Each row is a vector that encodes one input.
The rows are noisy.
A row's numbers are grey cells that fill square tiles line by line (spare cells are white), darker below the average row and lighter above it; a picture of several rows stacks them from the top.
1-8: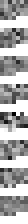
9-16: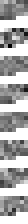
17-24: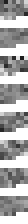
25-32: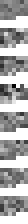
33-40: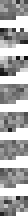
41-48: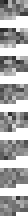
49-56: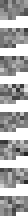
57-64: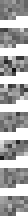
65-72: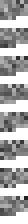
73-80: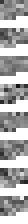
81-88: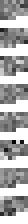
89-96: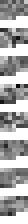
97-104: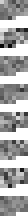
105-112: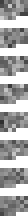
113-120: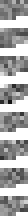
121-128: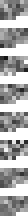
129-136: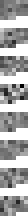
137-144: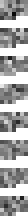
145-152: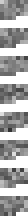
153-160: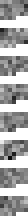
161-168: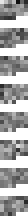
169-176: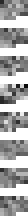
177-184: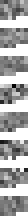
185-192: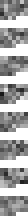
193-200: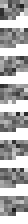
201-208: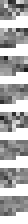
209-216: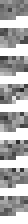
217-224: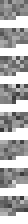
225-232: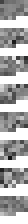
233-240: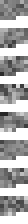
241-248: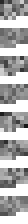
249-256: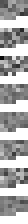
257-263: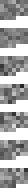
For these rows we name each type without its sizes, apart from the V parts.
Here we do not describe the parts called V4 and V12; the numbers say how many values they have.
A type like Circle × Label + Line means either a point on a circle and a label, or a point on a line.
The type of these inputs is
Bool × Bool × Bool × (Circle + V4) + V12.
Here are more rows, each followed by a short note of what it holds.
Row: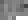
a point on a circle and three true/false values
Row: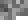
a point on a circle and three true/false values
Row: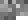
three true/false values and a value of V4
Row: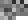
a point on a circle and three true/false values
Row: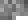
three true/false values and a value of V4
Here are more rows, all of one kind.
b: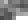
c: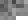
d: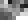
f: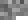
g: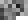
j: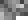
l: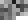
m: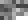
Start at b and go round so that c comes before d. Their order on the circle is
b, c, m, f, g, l, j, d.
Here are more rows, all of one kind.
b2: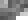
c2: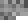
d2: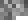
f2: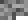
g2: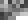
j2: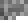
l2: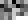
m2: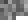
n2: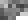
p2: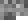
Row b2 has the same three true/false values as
f2, m2, n2 and p2.
